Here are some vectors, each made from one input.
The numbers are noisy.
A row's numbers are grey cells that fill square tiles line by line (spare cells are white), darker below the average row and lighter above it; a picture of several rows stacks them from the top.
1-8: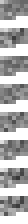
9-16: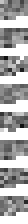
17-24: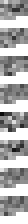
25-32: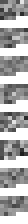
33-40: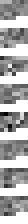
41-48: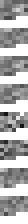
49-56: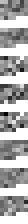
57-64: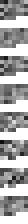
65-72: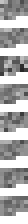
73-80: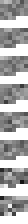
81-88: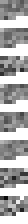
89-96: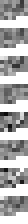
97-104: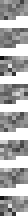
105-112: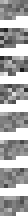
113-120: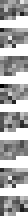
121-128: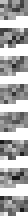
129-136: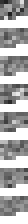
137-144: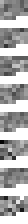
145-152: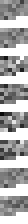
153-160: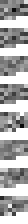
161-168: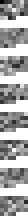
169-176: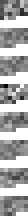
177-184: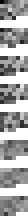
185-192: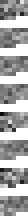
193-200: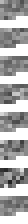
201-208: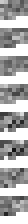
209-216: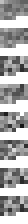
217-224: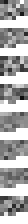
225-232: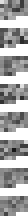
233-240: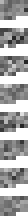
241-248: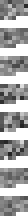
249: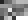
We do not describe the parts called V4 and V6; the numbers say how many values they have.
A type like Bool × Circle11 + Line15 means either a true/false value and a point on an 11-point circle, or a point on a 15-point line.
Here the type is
Bool × V4 × V6 + Label8.
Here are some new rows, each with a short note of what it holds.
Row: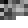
one of 8 labels
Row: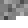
a true/false value, a value of V4 and a value of V6
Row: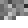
one of 8 labels
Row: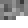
a true/false value, a value of V4 and a value of V6
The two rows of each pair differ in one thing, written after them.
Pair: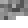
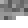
the value of V6
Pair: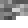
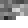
the true/false value
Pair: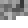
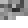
the value of V4
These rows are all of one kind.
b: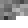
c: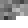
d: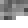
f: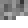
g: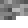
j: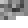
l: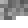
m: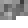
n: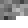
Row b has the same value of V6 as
c and j.
